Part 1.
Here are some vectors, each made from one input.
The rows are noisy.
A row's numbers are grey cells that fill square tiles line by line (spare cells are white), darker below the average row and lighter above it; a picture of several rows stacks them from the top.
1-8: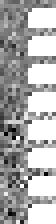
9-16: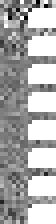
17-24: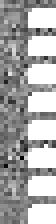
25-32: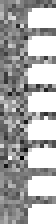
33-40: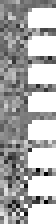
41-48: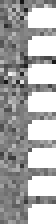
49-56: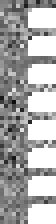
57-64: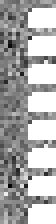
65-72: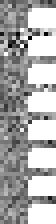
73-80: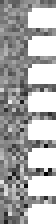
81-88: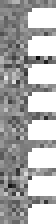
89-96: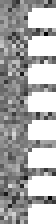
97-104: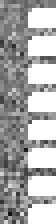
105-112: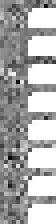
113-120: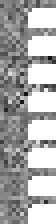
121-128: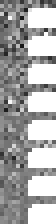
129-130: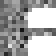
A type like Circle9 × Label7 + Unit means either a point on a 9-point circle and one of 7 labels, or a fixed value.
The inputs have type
Line11.
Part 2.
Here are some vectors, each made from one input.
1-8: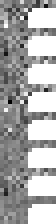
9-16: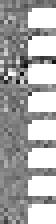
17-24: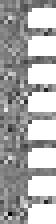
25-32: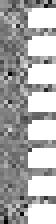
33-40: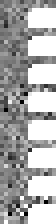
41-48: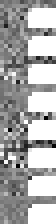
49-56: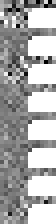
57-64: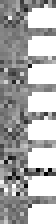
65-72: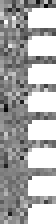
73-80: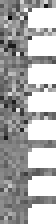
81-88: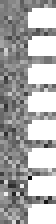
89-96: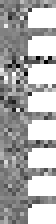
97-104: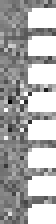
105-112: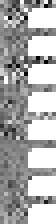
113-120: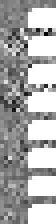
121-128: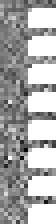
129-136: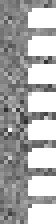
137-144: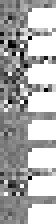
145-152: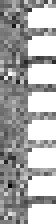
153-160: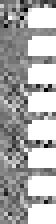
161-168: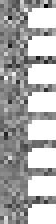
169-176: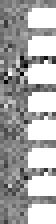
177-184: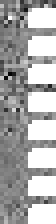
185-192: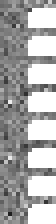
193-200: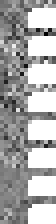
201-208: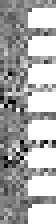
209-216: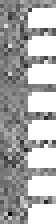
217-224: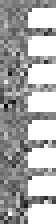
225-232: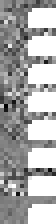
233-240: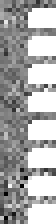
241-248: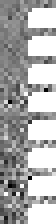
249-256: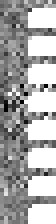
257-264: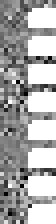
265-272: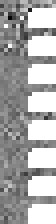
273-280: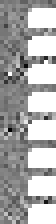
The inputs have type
Line18.
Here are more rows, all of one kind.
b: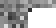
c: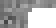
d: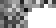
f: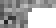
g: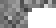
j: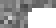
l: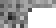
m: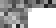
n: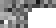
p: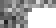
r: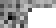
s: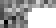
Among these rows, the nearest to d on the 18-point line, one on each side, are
b and l.
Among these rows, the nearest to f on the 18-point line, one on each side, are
c and m.
